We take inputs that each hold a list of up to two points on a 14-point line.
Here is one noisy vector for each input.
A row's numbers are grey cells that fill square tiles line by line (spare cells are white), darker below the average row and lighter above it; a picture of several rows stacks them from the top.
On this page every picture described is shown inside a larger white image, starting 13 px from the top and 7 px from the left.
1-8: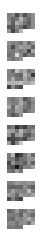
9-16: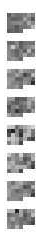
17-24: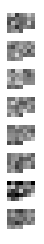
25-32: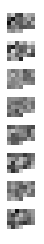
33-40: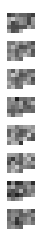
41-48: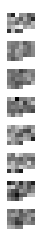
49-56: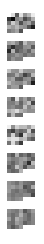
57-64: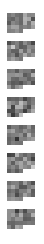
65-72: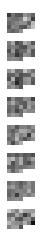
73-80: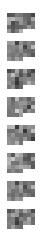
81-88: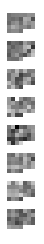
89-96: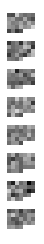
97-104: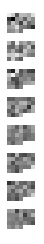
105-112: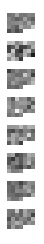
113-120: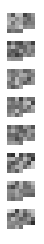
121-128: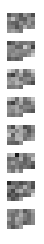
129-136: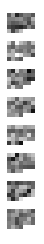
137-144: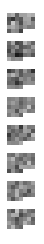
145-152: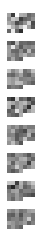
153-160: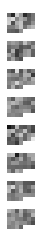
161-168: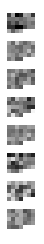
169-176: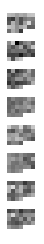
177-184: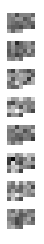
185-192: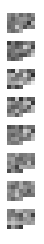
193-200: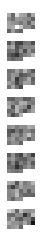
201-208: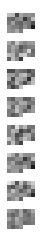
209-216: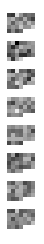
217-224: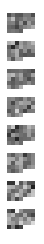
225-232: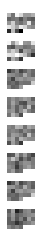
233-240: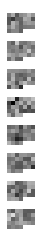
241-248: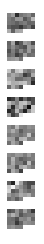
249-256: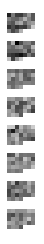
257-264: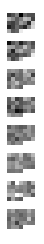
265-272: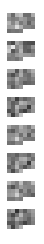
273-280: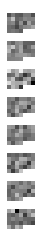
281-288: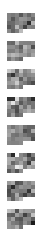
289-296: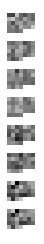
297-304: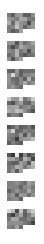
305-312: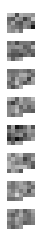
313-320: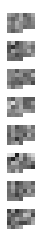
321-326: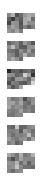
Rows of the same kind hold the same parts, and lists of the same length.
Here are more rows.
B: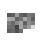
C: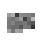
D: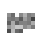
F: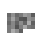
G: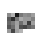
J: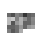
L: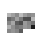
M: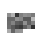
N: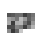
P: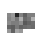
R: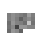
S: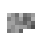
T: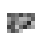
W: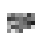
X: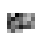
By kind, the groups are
B, D, F, R, X
C, G, J, L, M, N, P, S, T
W

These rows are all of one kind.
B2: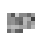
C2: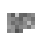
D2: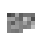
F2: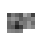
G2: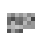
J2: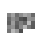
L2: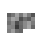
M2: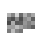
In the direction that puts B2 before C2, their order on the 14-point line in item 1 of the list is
M2, G2, B2, D2, C2, J2, F2, L2.
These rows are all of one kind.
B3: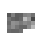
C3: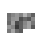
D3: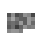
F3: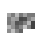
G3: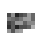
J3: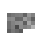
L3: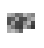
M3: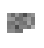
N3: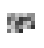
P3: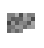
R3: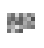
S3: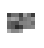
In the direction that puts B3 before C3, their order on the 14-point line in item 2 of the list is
P3, B3, J3, C3, D3, G3, N3, S3, R3, F3, L3, M3.
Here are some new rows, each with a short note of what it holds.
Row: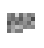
a list of two items
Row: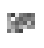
a list of two items
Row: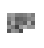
a list of two items
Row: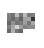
a list of two items
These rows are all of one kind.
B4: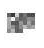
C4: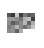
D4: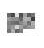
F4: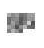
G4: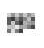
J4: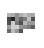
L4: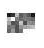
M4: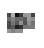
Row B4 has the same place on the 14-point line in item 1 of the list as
L4 and M4.
